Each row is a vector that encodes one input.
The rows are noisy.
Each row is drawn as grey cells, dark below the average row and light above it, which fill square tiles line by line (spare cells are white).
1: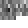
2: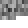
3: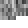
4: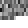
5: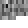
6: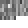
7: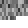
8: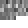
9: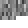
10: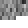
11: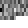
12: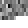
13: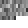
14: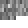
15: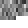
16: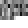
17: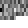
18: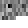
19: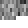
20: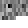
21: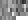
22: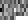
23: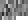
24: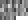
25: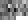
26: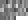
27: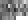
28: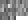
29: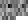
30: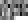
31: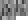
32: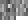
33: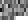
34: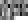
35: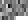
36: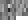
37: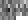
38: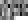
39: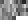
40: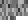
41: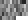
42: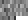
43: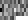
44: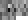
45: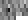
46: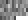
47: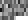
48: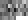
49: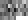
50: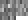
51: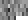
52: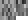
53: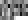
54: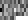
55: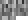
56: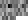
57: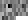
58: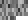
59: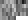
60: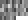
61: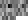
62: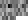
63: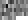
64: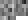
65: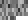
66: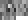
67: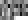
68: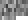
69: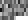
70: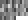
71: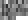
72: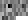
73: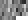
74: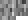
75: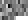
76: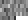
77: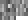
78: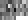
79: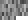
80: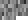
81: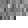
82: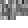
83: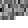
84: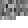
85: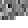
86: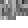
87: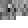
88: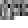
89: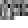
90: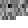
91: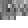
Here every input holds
either a point on a 6-point line, or a list of up to two items, each a point on a 4-point line and a point on a 5-point line.
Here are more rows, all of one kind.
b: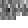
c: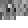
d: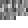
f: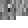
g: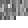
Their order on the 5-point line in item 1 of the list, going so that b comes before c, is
b, c, f, g, d.
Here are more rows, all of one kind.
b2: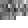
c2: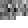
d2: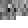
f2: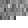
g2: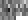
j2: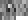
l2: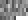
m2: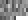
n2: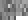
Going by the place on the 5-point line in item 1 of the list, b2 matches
c2 and g2.
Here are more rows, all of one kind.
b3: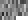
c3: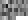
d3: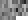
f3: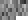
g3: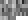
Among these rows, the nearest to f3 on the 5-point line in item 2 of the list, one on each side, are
b3 and d3.
